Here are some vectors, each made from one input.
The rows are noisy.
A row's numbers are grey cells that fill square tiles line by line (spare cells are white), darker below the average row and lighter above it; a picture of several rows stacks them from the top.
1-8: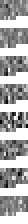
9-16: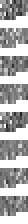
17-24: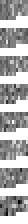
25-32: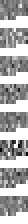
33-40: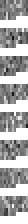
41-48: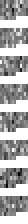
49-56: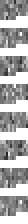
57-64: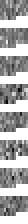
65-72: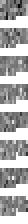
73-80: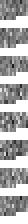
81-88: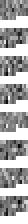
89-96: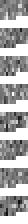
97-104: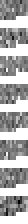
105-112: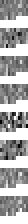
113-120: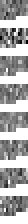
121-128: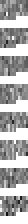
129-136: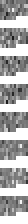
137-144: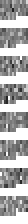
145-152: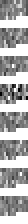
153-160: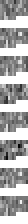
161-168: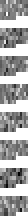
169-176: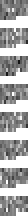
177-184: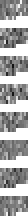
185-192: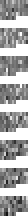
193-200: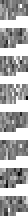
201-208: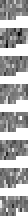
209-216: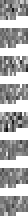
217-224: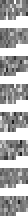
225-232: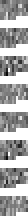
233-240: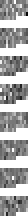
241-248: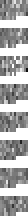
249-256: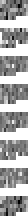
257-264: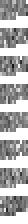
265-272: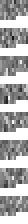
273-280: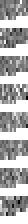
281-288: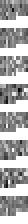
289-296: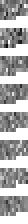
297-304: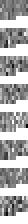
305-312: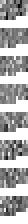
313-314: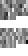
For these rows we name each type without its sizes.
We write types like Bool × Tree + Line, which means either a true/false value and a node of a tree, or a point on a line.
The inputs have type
List(Line).
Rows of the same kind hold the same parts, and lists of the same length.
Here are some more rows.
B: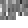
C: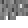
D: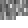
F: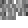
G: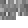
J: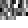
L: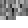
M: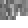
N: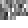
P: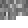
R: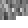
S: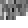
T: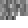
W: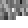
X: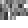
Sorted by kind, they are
B, C, D, F, G, L, M, P, S, T
J
N, R, W, X

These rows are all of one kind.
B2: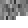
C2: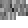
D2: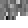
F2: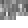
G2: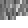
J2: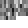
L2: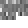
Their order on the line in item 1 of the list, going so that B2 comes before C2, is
D2, B2, G2, F2, L2, C2, J2.
